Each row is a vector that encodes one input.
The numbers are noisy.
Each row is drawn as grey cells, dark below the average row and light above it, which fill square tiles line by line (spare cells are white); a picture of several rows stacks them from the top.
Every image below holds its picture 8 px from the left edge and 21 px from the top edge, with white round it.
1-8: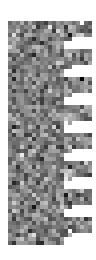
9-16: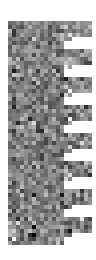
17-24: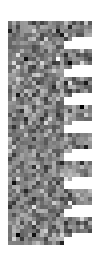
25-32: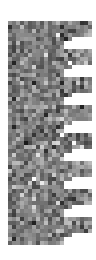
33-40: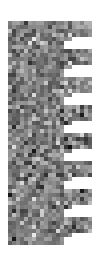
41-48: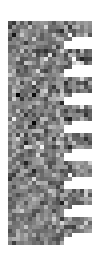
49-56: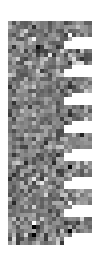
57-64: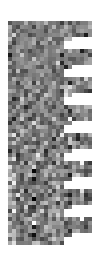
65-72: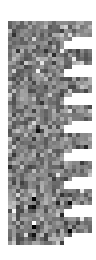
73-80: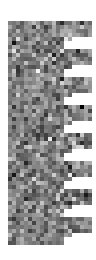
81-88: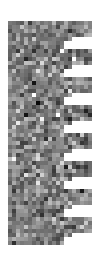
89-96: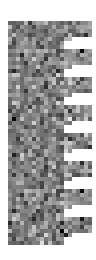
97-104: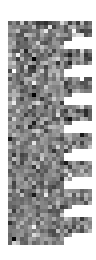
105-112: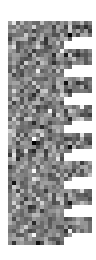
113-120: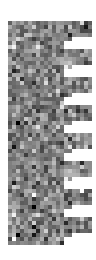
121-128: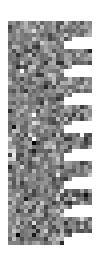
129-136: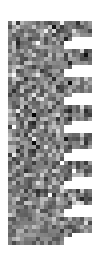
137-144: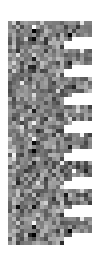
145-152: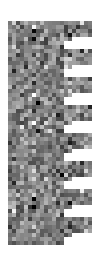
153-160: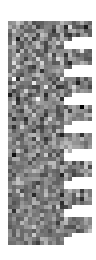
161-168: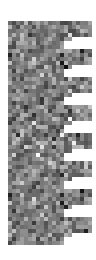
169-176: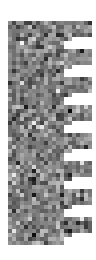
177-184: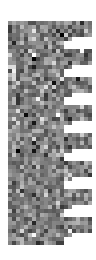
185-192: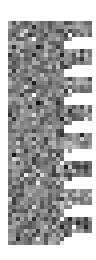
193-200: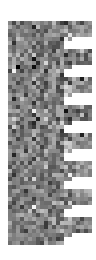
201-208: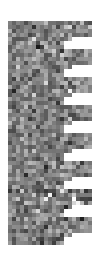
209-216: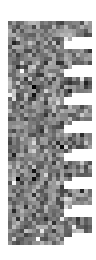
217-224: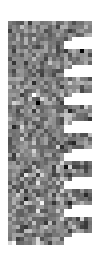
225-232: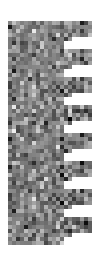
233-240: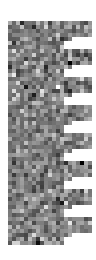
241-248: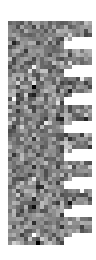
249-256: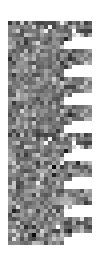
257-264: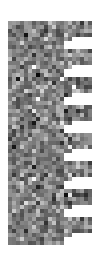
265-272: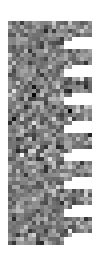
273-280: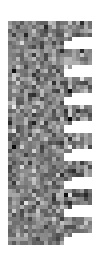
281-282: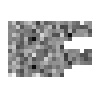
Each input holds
either a point on a 10-point line and a point on a 14-point line, or a point on an 11-point line and a node of a 9-node tree.
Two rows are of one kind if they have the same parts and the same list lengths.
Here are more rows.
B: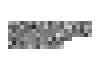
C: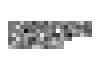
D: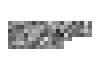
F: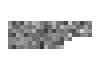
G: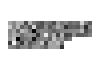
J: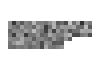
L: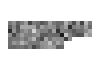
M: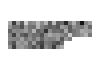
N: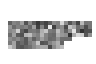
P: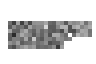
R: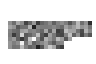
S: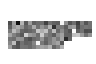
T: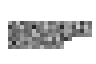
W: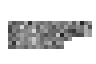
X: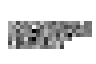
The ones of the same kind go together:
B, D, F, J, L, M, P, R, T, W
C, G, N, S, X

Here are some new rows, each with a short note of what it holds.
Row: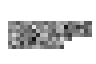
a point on an 11-point line and a node of a 9-node tree
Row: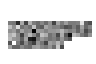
a point on an 11-point line and a node of a 9-node tree
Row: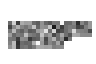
a point on an 11-point line and a node of a 9-node tree
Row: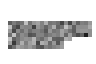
a point on a 10-point line and a point on a 14-point line
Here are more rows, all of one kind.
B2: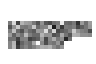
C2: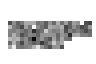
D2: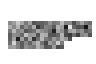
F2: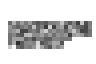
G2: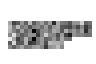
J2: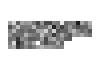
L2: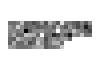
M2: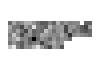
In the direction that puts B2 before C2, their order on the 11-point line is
B2, J2, F2, L2, D2, M2, C2, G2.
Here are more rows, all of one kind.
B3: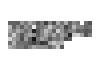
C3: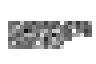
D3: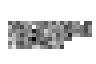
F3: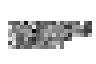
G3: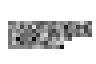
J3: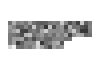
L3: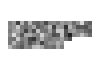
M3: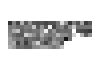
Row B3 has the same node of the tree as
F3 and M3.
